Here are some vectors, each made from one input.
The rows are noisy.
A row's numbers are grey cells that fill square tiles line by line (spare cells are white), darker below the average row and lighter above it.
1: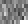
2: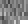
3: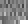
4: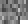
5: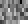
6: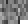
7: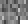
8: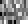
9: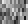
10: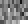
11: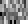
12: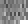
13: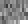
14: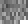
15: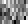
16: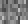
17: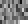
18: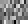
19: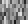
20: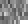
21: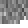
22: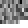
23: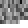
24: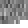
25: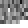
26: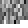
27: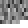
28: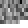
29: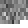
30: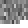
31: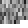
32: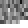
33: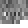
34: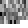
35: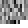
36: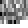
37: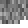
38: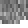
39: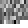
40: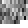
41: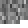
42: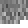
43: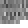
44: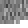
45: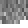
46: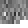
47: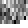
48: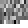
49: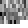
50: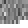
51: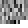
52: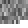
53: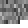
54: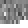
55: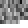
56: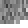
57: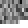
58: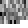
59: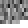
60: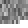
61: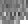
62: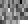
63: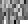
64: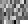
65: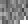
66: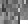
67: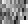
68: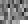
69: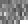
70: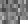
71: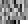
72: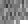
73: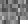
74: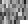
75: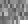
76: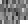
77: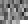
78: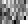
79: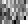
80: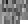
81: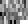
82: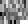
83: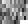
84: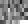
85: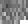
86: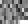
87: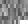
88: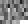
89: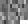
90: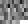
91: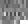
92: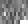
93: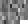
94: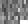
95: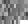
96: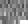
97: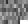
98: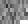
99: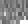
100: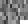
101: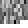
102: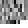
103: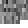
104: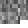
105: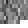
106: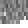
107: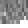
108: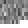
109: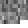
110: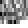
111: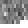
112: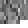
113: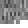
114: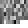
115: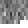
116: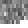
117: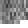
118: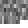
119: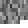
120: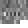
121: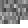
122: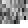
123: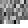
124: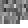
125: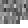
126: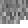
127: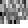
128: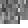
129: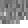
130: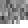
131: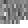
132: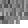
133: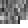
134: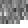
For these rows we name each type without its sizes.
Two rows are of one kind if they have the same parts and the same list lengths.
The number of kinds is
5.
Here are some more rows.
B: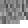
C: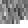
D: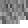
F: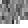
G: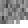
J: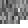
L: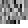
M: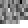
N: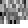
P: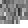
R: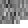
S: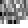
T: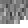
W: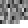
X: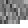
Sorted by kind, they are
B, C, D, F, G, P, R, T
J, X
L
M, W
N, S

